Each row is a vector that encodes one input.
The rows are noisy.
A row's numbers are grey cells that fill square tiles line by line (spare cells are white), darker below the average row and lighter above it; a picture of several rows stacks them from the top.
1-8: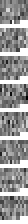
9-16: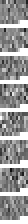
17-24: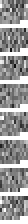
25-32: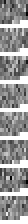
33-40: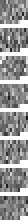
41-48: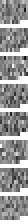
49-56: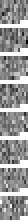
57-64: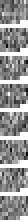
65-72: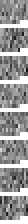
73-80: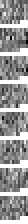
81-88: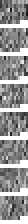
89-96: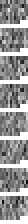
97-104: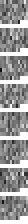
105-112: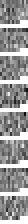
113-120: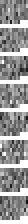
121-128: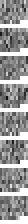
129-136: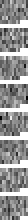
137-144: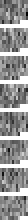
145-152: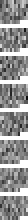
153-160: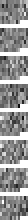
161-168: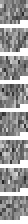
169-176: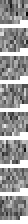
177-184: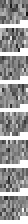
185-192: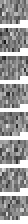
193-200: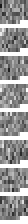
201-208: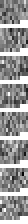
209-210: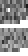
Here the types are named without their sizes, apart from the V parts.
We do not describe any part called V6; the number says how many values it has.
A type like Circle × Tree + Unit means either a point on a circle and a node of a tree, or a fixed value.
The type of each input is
Bool × Bool × Bool × Bool × (Line + V6).
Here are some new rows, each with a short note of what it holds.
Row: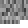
a point on a line and four true/false values
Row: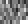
four true/false values and a value of V6
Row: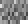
four true/false values and a value of V6
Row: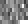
a point on a line and four true/false values
